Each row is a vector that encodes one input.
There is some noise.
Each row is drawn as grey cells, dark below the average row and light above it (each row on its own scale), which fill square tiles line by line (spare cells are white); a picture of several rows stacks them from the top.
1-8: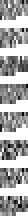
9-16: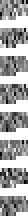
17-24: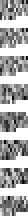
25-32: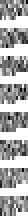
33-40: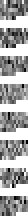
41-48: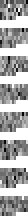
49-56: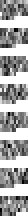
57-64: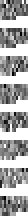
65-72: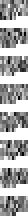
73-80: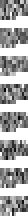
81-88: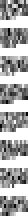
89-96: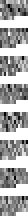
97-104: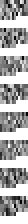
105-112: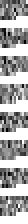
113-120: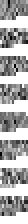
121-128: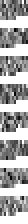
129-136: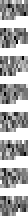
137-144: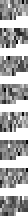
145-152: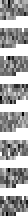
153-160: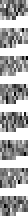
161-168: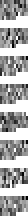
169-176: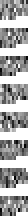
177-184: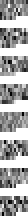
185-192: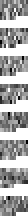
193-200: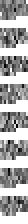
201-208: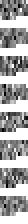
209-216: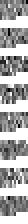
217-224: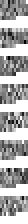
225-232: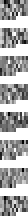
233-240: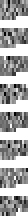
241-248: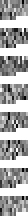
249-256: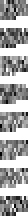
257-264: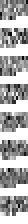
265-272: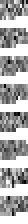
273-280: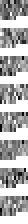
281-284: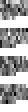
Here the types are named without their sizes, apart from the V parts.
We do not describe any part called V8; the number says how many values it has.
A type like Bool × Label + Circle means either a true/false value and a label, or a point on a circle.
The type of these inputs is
(Circle + Unit) × V8 + Label × Line.
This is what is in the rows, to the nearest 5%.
About 30% of them hold a label and a point on a line. The rest hold a value of V8, together with either a point on a circle, or a fixed value.
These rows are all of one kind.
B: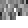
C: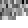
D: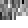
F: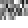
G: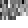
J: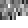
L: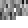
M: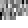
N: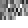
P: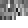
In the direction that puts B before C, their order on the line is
J, L, B, D, M, C, G, N, F, P.
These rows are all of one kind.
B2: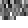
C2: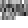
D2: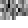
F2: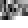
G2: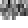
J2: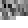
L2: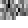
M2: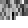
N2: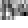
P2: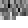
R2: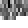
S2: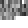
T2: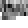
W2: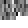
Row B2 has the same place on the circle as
F2, J2, R2 and T2.
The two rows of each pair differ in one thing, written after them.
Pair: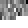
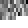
the label
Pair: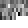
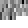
the label
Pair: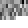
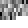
the place on the line
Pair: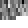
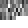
the label
